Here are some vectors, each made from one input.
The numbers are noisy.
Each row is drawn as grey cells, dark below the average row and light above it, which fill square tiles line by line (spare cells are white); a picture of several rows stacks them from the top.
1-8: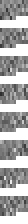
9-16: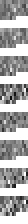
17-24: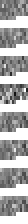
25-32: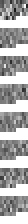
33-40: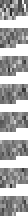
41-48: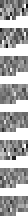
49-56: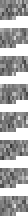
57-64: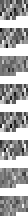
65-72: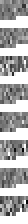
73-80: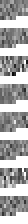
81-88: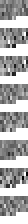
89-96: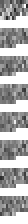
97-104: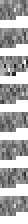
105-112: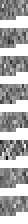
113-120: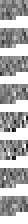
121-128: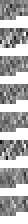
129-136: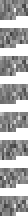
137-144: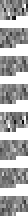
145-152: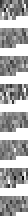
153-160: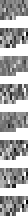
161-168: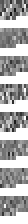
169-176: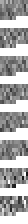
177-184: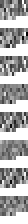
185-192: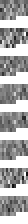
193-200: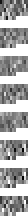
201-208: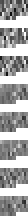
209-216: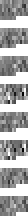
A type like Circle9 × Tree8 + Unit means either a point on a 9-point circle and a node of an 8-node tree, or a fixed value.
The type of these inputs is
Bool × Bool × Bool × Tree10 + Line11.
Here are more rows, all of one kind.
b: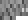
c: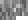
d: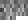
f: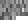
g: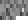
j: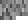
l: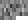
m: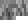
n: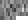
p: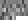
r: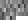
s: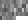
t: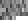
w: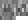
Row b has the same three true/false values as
f, g, j and t.
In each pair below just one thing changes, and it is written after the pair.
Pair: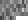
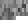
one of the three true/false values
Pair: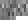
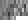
the node of the tree
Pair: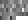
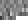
the node of the tree
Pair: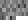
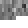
one of the three true/false values
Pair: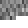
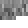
one of the three true/false values
